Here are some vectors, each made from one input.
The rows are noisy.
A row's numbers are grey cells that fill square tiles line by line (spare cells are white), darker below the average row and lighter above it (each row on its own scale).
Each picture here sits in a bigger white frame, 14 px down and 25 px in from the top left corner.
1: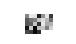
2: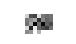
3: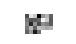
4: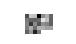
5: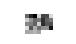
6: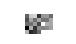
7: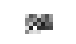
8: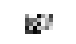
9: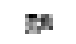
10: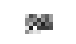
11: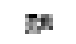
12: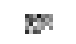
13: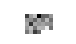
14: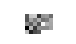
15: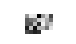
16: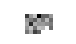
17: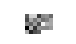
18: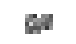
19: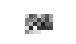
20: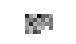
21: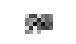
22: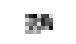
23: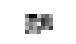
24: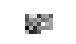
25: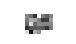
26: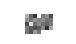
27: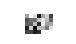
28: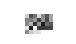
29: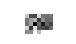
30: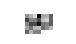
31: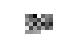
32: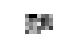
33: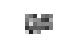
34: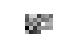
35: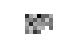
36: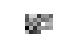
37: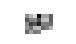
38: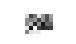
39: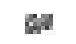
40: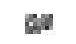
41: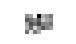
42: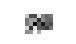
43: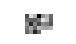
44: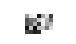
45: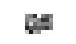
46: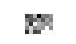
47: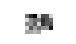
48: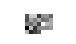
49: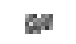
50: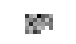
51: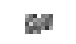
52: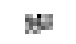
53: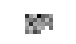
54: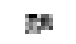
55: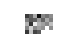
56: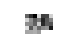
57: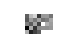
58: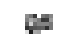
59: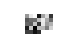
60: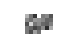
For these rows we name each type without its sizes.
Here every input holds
a node of a tree and a true/false value.
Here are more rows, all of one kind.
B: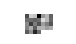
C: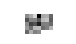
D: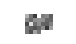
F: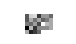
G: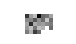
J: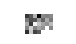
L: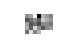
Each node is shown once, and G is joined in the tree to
B and J.
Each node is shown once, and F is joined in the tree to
D.
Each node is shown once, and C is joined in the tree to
B and L.
